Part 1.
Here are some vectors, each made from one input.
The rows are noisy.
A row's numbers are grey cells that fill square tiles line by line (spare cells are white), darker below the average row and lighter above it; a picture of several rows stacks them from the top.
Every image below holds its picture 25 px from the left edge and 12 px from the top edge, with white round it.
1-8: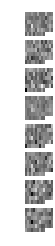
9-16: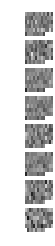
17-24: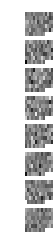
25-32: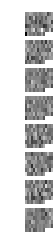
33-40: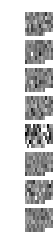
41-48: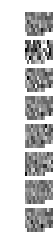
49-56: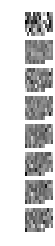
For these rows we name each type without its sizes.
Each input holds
either a fixed value, or a point on each of two lines.
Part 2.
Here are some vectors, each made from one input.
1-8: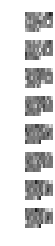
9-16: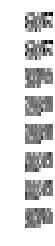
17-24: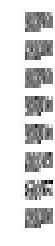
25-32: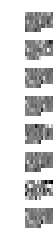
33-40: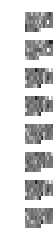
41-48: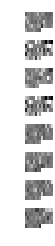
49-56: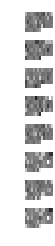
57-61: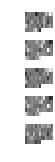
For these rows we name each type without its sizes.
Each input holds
either a fixed value, or three true/false values.
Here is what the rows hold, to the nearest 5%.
About 10% of them hold a fixed value. The rest hold three true/false values.
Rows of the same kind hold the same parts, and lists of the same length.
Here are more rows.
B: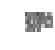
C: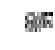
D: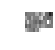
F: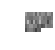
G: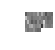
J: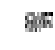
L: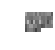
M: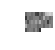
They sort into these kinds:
B, D, F, G, L, M
C, J

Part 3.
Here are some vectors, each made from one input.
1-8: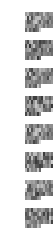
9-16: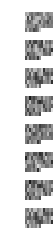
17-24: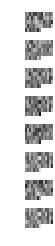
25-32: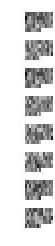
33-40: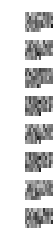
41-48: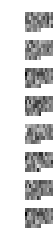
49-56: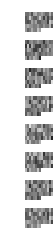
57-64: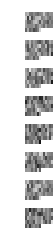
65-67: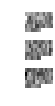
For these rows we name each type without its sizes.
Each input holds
four true/false values.
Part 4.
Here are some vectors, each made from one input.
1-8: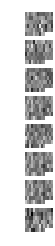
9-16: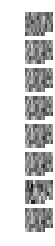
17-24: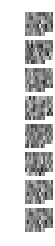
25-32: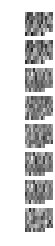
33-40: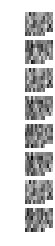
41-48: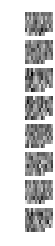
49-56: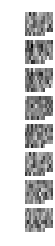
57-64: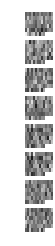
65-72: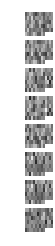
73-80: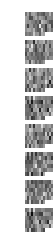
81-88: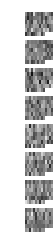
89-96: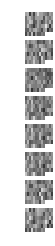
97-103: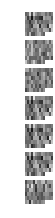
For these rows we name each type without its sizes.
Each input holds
a point on a line.
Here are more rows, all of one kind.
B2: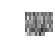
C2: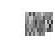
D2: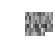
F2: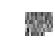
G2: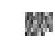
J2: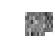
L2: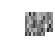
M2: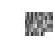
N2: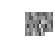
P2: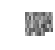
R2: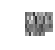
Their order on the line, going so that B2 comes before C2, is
G2, M2, F2, J2, N2, D2, P2, B2, R2, C2, L2.
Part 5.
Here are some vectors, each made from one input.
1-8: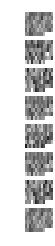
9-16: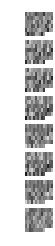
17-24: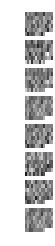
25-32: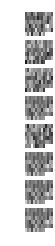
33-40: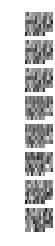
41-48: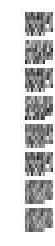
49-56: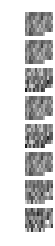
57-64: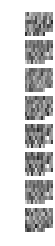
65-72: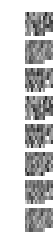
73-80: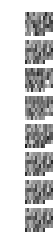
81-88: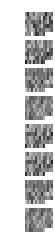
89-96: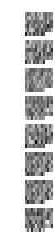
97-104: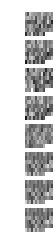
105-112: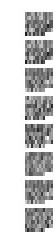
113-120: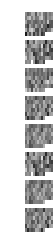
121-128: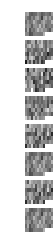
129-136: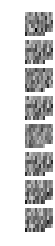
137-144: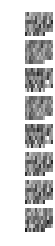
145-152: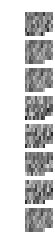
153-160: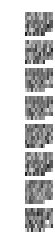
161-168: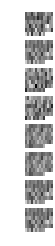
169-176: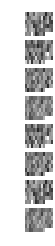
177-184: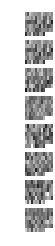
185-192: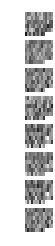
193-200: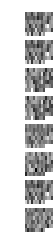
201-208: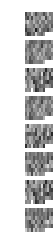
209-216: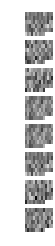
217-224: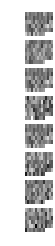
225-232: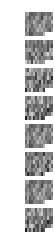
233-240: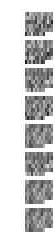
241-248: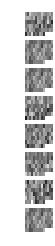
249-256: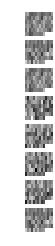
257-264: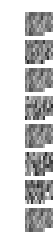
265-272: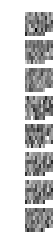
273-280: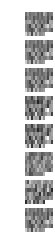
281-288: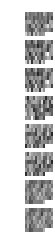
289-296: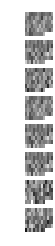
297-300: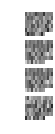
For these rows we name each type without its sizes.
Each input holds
a point on a line.
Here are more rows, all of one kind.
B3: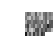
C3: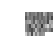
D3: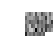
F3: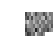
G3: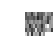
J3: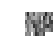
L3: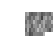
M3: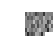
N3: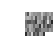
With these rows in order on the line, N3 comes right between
B3 and J3.
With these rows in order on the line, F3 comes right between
D3 and M3.
